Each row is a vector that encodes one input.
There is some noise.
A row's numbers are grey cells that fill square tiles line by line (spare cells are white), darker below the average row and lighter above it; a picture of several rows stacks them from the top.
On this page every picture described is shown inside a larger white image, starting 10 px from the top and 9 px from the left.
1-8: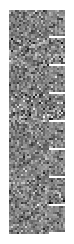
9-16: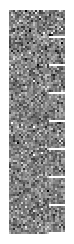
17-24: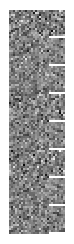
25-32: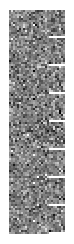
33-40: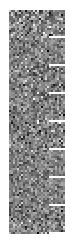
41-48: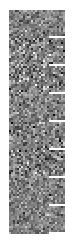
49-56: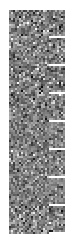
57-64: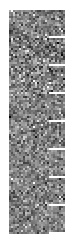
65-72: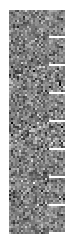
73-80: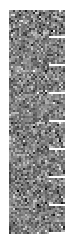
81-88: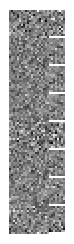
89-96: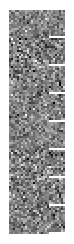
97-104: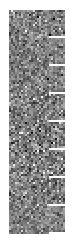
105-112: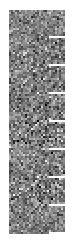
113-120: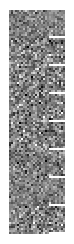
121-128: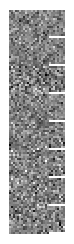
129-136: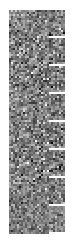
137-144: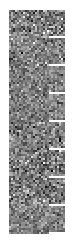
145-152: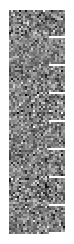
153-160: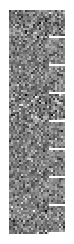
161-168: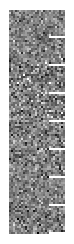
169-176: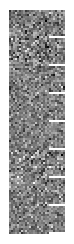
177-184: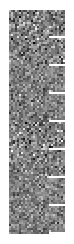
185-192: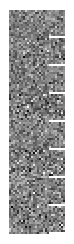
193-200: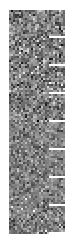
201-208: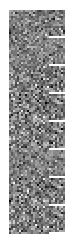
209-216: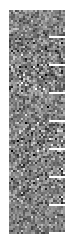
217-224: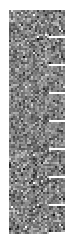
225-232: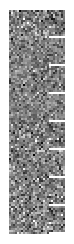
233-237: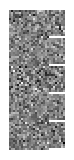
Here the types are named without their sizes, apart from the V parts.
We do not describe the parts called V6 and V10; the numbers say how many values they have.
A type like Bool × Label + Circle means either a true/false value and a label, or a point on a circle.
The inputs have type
(Bool × Bool × Bool × V6 + V10) × (Circle + Unit).
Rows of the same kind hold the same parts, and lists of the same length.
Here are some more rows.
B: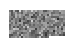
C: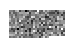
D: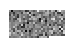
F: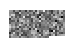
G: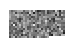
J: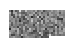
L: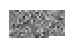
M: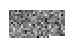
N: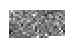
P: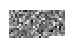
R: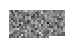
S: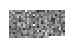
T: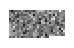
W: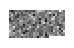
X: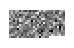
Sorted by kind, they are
B, J, L, R
C, F, P, X
D, M, T, W
G, N, S

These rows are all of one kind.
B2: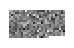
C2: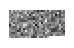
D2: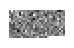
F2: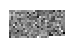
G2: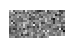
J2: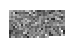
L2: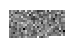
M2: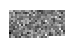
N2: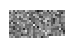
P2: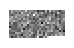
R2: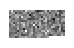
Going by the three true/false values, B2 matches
G2, J2 and M2.
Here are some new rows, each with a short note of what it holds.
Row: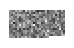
a point on a circle, three true/false values and a value of V6
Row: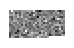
a point on a circle, three true/false values and a value of V6
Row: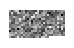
a point on a circle and a value of V10
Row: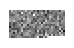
a point on a circle, three true/false values and a value of V6
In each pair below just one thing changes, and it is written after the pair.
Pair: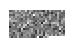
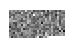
one of the three true/false values
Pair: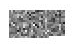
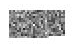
the value of V6
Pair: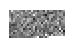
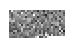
the value of V6
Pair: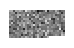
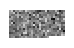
the value of V6
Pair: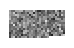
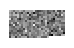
one of the three true/false values
